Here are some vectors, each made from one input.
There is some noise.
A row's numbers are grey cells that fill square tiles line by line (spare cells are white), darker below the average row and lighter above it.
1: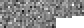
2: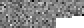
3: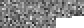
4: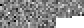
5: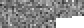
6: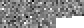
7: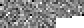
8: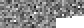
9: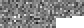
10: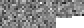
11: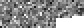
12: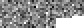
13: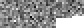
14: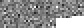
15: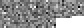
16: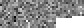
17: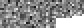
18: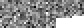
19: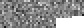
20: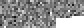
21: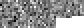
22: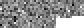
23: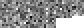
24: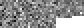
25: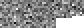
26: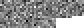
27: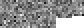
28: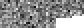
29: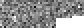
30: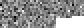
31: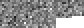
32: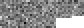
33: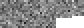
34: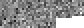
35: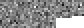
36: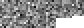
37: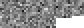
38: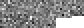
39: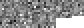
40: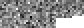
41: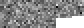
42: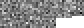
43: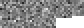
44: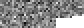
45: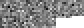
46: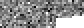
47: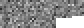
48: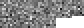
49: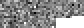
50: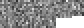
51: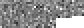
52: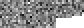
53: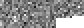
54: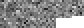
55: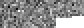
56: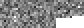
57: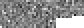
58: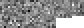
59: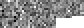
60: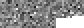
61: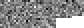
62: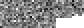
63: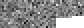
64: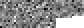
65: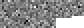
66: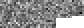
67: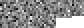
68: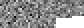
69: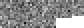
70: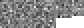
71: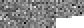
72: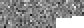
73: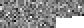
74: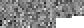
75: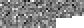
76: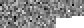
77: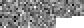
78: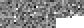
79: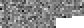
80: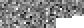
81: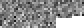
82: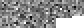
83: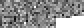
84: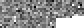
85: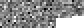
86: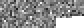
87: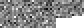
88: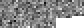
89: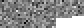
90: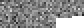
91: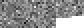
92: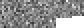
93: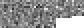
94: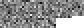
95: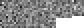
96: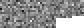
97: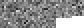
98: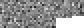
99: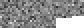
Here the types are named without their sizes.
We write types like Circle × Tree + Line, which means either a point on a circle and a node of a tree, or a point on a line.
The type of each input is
Bool × Line × Line.
